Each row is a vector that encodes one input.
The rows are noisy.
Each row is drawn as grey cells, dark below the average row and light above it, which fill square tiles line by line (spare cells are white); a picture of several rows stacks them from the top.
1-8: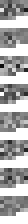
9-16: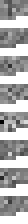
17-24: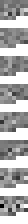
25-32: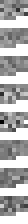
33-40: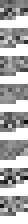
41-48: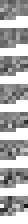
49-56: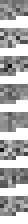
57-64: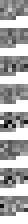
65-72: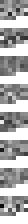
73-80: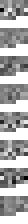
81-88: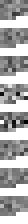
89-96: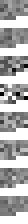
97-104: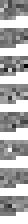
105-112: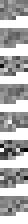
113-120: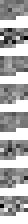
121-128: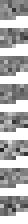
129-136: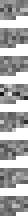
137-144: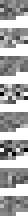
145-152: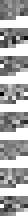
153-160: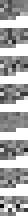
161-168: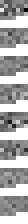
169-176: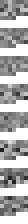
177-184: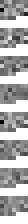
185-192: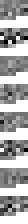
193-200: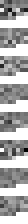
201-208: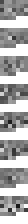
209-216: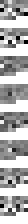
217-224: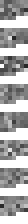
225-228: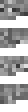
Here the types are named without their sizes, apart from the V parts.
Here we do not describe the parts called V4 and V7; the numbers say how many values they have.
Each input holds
a point on a line, a true/false value and a value of V7, together with either a point on a line, or a value of V4.
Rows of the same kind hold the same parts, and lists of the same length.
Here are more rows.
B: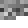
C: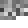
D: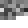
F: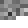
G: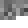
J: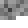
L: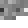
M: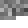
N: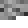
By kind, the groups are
B, D, L, M, N
C, F, G, J

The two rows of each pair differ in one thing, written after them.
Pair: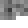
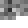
the place on the line
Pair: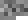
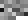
the true/false value
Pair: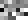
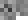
the value of V4
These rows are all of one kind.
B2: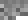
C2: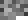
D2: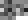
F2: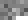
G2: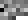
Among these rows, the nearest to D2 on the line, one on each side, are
C2 and F2.
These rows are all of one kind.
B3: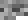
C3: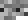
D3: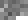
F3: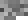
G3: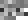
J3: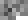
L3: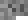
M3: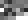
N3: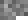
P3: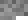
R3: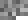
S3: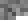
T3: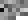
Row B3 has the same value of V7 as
C3, G3, J3 and T3.
